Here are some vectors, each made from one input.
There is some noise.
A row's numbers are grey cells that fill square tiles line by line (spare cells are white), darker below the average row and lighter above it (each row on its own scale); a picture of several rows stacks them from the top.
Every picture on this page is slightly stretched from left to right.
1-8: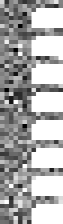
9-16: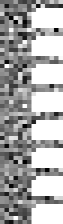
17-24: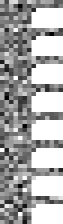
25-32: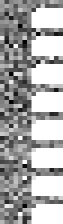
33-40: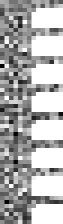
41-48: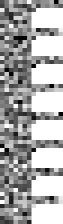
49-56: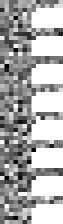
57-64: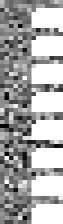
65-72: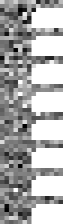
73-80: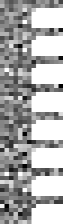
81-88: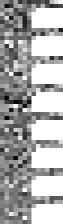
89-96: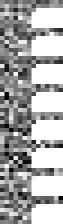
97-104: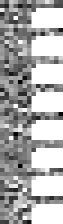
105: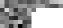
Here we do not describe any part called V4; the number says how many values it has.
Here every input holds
a node of a 7-node tree and a value of V4, together with either a fixed value, or a node of a 7-node tree.
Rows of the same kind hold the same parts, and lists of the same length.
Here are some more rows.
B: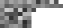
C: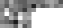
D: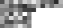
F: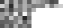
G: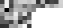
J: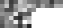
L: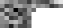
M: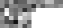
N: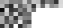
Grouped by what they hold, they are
B, L
C, D, F, G, J, M, N

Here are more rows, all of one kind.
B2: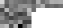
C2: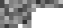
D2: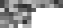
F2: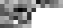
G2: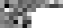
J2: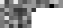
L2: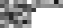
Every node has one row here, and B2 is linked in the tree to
L2.
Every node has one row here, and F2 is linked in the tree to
D2 and J2.
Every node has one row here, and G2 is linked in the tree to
C2 and D2.
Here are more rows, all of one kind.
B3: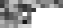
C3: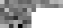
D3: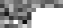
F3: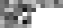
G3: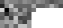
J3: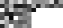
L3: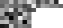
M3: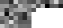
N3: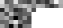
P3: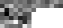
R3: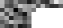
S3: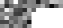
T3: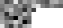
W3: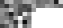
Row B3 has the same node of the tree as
C3, G3, P3 and W3.
